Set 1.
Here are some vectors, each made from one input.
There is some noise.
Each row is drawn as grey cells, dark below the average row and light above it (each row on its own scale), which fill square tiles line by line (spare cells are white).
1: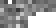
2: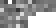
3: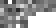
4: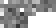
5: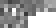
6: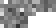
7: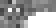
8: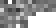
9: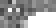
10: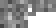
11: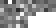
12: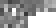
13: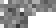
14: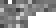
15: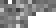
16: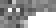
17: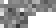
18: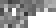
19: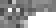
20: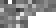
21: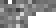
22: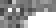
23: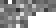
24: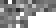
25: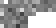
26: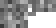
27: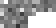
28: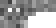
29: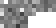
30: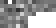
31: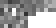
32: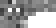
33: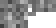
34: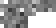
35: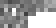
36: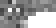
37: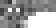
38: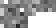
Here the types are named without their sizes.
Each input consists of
a label.
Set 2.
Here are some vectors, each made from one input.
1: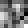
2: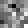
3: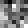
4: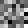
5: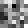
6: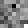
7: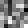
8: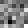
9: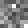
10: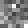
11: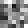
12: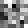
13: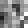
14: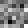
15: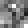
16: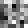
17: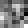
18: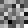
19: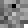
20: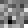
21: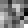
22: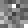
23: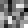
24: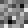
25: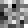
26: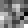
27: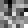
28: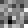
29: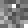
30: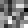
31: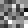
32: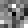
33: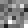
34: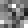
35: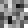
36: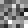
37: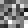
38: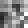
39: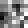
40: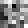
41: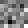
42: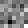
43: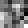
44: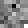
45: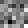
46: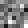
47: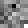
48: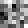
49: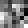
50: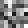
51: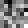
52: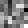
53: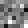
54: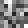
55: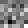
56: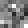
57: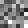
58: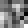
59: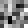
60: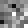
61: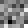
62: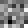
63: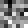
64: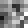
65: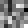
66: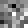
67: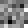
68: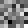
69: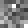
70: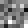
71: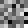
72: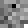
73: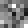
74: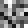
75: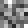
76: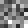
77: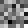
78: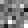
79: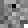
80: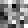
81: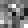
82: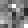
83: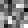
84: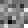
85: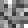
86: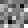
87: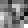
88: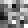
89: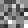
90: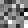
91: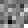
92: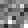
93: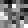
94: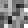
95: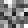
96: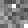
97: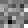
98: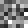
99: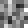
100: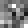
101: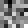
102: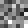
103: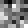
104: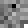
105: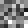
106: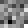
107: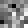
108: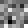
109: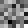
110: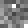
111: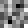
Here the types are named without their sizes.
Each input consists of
four true/false values.
